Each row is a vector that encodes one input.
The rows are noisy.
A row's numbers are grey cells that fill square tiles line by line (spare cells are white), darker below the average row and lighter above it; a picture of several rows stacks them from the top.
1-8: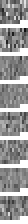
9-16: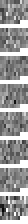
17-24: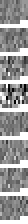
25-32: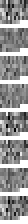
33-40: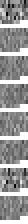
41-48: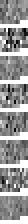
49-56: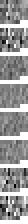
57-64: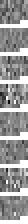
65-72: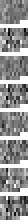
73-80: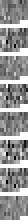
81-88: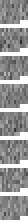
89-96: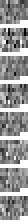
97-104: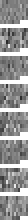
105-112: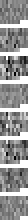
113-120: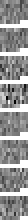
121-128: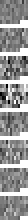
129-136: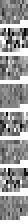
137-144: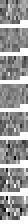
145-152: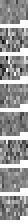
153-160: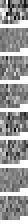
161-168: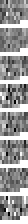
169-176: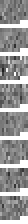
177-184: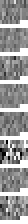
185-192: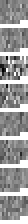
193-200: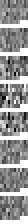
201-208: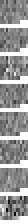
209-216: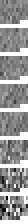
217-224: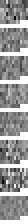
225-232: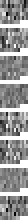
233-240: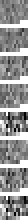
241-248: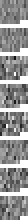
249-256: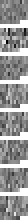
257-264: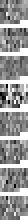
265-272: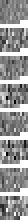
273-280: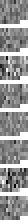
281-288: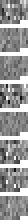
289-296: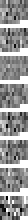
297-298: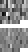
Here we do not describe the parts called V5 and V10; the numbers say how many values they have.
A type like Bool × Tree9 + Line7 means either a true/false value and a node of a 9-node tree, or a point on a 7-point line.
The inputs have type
((Bool × Bool × Bool + Unit) × V10 + Line8) × V5.
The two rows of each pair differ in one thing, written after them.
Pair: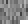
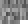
the value of V5
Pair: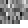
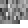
the value of V5
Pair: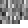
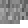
the value of V5
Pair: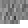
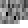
the value of V10
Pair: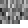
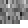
the value of V5
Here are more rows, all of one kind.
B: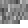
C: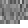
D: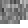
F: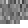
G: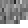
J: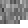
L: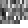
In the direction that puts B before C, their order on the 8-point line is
B, D, C, F, J, L, G.
